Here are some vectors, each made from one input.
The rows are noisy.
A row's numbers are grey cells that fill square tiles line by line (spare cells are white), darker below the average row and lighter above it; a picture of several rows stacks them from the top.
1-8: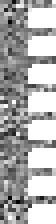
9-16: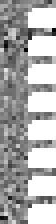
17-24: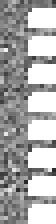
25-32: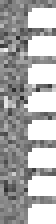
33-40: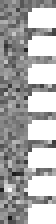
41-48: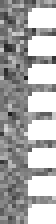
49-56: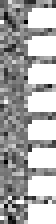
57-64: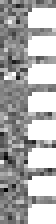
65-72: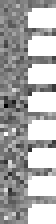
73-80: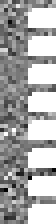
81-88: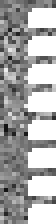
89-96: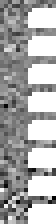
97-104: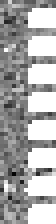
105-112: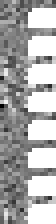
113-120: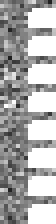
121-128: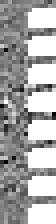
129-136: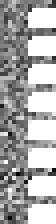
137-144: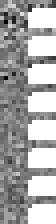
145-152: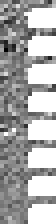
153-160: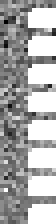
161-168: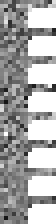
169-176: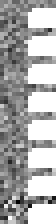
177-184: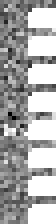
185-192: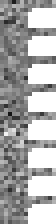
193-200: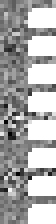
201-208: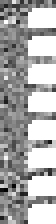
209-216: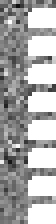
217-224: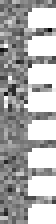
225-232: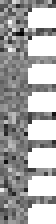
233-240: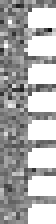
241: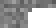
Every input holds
either a point on a 7-point line, or three true/false values.
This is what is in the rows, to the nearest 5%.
About 40% of them hold a point on a 7-point line. The rest hold three true/false values.
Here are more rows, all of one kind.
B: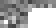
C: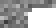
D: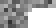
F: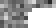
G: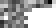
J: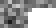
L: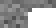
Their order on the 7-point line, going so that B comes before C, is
F, L, J, B, D, G, C.
